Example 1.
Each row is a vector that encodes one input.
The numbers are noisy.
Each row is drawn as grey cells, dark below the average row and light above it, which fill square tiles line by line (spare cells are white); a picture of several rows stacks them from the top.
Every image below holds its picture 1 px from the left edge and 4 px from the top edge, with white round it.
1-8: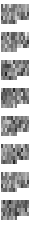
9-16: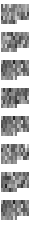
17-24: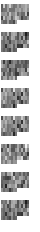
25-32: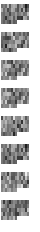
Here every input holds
three true/false values.
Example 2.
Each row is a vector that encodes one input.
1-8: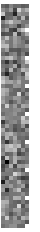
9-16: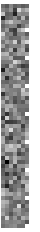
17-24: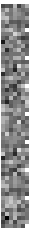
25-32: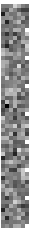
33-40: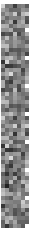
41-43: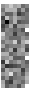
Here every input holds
one of 9 labels.
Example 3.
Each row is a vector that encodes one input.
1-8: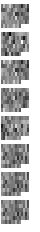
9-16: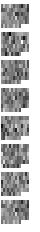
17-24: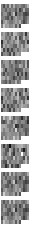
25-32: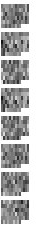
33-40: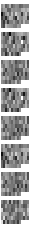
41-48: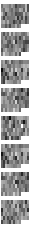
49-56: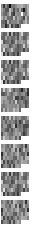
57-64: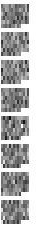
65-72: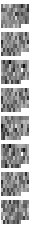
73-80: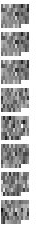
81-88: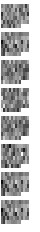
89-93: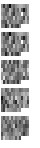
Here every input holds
a point on a 7-point line.
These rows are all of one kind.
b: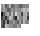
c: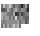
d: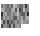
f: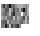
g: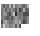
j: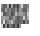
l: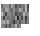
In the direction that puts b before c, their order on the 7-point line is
b, d, g, c, l, j, f.
